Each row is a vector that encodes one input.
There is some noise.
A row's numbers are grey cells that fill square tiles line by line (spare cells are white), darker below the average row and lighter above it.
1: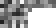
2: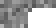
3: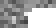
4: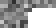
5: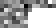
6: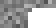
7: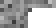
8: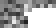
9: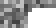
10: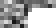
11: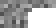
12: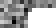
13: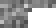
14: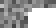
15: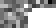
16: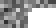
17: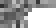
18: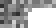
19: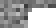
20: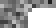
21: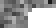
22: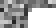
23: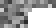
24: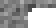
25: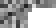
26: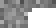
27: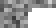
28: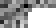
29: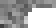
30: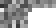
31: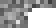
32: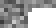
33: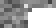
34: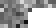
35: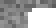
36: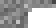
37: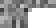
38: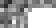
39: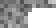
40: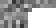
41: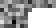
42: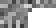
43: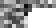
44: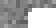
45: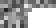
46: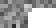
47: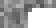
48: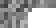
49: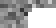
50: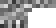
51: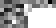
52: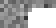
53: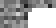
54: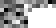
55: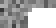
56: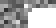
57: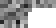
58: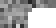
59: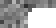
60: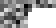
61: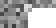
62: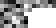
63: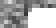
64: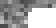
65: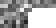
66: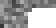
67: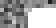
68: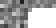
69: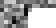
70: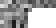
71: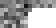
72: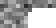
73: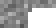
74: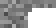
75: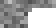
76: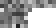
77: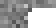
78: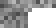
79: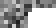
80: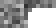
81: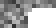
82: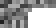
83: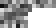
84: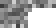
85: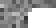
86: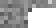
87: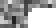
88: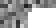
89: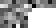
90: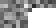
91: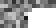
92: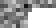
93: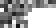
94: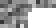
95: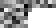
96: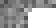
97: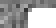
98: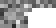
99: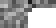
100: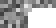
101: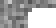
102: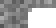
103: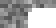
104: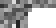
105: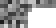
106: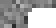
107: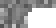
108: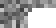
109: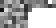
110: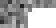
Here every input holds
a point on a 4-point line, together with either one of 8 labels, or a point on a 7-point line.
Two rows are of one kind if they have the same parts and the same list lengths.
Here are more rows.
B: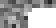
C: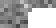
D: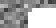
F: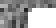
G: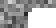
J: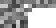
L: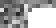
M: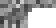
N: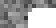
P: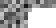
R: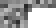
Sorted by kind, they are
B, M, N, P, R
C, D, F, G, J, L

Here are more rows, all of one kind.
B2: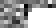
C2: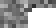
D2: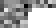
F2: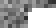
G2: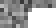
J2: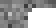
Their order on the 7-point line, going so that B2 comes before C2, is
F2, G2, D2, B2, J2, C2.
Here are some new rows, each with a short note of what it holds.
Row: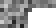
one of 8 labels and a point on a 4-point line
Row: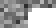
a point on a 4-point line and a point on a 7-point line
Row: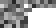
a point on a 4-point line and a point on a 7-point line
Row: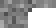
one of 8 labels and a point on a 4-point line
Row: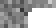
one of 8 labels and a point on a 4-point line
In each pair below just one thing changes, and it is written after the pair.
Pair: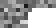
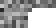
the place on the 4-point line
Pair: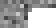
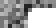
the place on the 7-point line
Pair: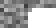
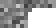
the place on the 7-point line
